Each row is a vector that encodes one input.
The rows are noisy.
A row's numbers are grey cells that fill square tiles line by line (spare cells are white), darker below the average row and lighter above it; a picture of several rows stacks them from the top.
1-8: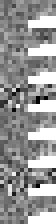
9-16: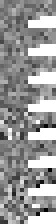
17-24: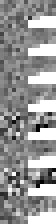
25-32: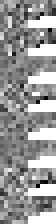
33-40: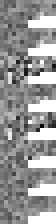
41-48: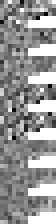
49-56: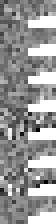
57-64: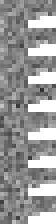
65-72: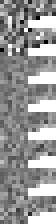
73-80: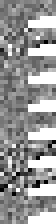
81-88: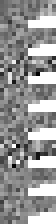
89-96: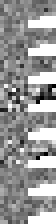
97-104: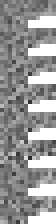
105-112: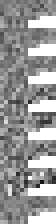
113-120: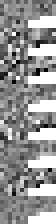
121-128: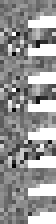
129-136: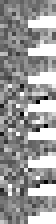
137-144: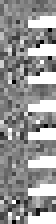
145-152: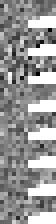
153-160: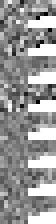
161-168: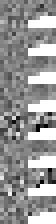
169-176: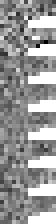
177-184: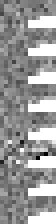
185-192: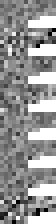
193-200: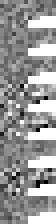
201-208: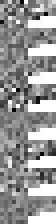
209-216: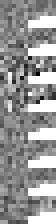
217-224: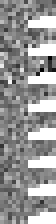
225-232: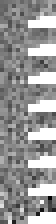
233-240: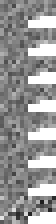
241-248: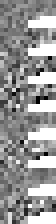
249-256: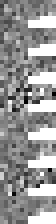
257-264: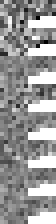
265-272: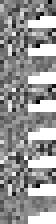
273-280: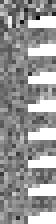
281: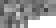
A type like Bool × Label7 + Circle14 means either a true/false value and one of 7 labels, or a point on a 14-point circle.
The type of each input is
(Line7 + Line8) × Line8 + Tree10.
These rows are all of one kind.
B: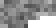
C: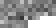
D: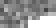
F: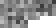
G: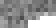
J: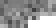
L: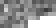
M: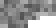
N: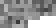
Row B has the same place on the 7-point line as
F, M and N.
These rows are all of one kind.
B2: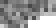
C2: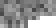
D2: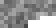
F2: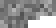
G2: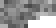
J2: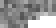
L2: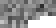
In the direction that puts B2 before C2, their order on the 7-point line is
B2, J2, G2, D2, F2, C2, L2.
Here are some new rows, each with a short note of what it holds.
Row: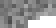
a point on each of two 8-point lines
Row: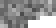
a point on a 7-point line and a point on an 8-point line
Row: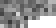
a point on a 7-point line and a point on an 8-point line
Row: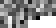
a node of a 10-node tree
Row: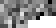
a node of a 10-node tree
